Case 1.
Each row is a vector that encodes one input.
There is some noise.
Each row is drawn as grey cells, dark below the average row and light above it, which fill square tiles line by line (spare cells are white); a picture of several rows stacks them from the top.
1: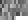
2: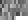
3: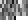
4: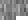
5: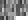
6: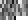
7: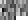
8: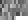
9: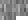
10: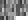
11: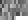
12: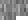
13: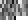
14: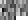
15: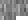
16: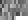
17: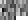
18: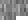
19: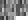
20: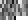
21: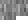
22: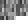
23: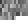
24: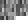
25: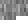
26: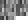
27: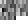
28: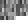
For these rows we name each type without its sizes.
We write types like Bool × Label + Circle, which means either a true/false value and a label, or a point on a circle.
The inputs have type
Line.
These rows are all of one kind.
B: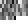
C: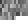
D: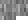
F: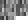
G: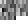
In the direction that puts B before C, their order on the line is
B, G, D, C, F.
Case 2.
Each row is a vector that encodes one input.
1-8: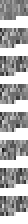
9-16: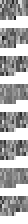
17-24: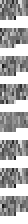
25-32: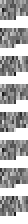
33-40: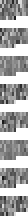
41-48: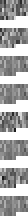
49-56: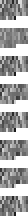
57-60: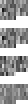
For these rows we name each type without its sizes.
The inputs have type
Line.
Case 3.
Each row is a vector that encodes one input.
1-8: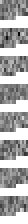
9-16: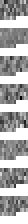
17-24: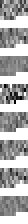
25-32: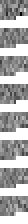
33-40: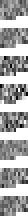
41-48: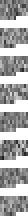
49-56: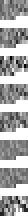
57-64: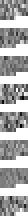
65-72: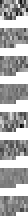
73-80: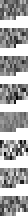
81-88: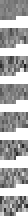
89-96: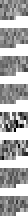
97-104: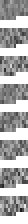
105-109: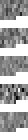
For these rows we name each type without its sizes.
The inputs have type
Circle + Unit.
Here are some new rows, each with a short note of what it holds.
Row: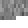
a point on a circle
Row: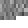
a point on a circle
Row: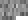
a point on a circle
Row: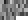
a point on a circle
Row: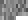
a point on a circle
